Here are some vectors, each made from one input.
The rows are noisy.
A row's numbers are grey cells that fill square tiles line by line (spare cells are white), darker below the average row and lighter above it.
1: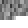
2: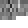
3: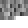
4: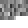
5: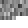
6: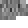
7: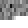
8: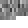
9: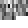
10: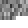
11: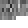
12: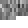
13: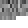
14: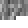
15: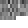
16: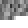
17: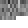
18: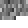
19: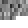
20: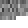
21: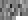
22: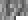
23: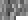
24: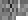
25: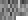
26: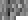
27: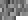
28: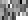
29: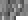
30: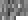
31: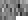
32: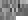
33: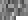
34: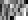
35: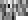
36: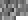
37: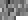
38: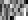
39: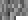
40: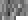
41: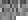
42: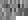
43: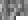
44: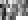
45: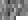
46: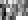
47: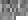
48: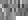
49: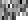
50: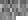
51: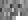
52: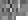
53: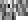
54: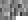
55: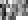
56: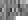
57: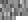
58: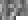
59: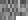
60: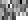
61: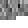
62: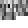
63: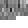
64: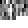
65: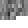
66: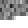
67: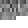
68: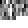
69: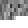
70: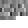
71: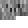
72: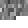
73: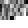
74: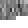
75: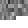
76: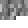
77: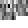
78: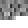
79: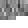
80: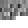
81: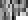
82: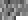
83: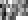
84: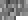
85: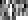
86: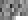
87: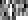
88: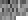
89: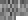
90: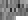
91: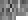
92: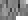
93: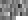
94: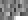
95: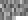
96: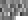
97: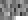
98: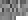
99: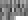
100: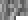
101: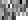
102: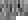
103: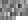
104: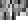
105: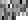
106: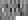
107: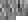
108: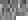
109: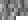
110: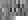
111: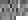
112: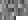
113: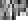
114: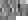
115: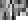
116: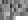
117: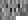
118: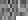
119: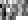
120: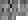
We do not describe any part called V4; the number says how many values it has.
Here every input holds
either a point on a 5-point line, or a list of up to two items, each a true/false value and a value of V4.
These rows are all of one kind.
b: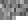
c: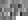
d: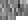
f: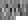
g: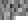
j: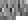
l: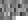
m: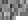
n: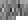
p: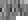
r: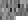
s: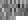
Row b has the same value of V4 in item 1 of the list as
d and s.
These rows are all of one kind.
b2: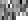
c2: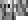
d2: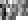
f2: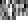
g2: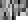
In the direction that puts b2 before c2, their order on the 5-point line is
f2, g2, b2, c2, d2.
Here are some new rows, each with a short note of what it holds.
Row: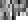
a point on a 5-point line
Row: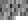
a list of two items
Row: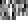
a point on a 5-point line
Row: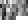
a point on a 5-point line
